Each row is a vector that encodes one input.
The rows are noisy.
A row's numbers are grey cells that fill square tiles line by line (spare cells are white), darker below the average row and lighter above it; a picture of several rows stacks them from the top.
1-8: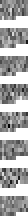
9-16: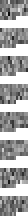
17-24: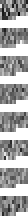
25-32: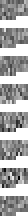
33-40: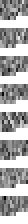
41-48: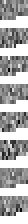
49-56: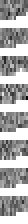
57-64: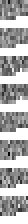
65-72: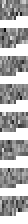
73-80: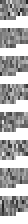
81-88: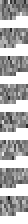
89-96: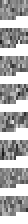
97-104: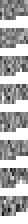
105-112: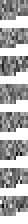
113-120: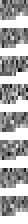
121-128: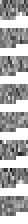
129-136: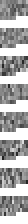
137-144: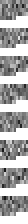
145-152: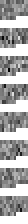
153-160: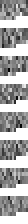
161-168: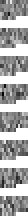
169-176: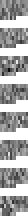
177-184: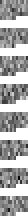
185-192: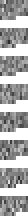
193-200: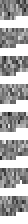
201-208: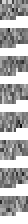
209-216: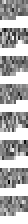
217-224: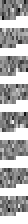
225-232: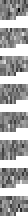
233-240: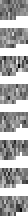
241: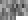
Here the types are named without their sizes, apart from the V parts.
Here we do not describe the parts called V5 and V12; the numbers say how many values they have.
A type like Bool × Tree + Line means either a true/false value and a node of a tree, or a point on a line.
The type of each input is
(Line + V5) × (Tree + V12).
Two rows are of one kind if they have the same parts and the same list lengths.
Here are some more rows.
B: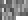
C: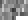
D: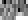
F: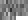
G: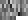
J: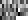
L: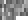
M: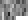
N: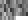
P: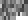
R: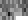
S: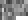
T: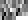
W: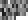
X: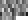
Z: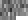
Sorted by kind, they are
B, C, G, J, L, N, S, X
D, P, T, W
F, Z
M, R

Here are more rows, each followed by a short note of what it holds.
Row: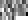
a node of a tree and a value of V5
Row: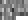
a node of a tree and a value of V5
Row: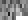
a value of V5 and a value of V12
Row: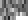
a point on a line and a value of V12
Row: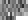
a point on a line and a node of a tree
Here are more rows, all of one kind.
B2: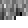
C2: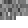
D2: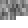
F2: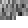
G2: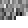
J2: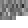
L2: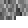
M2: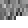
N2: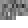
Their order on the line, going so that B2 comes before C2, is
G2, M2, B2, L2, C2, D2, J2, N2, F2.
